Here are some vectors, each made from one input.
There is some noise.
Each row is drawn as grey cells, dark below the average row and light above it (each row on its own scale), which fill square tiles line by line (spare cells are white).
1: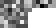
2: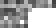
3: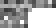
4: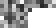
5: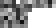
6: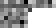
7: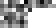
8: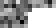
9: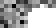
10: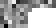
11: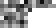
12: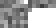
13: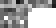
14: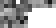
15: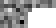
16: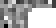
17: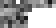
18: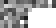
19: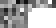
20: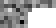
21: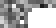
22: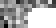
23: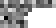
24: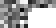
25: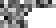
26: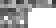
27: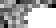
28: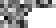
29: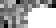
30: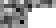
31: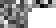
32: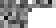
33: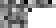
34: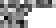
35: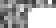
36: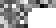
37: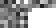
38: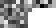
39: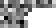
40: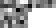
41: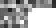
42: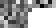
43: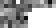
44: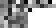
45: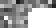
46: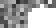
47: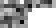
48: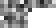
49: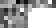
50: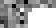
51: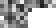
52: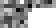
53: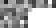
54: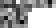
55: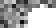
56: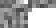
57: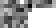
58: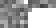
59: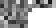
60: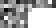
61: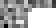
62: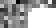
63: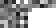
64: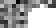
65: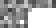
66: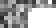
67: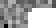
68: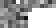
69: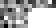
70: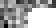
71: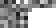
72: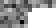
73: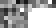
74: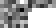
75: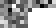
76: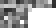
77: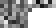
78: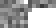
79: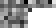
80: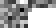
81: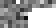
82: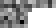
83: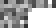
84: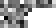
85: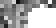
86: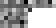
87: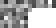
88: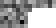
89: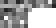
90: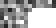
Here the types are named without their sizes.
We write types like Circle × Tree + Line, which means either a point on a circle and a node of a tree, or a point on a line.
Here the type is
Bool × Bool × Bool + Line × Line.
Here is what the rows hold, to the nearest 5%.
About 40% of them hold a point on each of two lines. The rest hold three true/false values.
